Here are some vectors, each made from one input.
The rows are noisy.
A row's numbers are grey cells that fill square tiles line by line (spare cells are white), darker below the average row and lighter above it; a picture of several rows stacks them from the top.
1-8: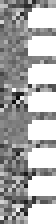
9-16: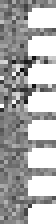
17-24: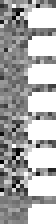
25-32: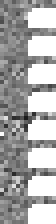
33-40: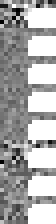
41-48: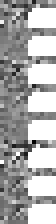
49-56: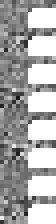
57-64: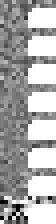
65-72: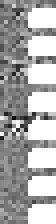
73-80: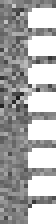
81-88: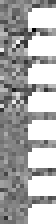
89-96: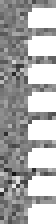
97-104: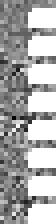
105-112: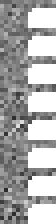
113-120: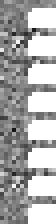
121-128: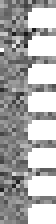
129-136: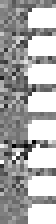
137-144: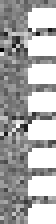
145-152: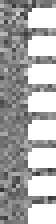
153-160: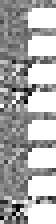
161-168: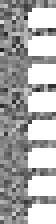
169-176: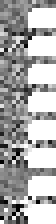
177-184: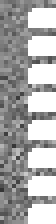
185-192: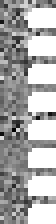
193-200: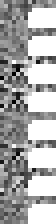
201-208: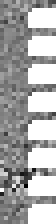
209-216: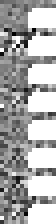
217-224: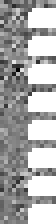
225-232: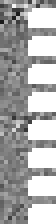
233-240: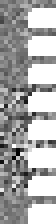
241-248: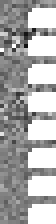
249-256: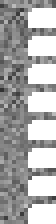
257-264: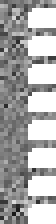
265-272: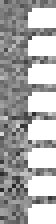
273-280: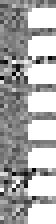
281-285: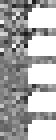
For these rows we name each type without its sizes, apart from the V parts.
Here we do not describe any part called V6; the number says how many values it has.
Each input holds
four true/false values, together with either a point on a line, or a list of values of V6.
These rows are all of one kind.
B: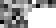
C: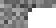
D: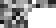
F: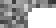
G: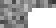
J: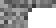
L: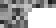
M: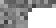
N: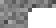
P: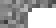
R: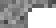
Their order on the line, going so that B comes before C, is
G, F, D, P, R, B, N, C, J, M, L.
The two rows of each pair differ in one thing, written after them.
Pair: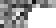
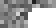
one of the four true/false values
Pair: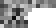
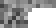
the value of V6 in item 1 of the list
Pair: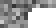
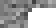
one of the four true/false values
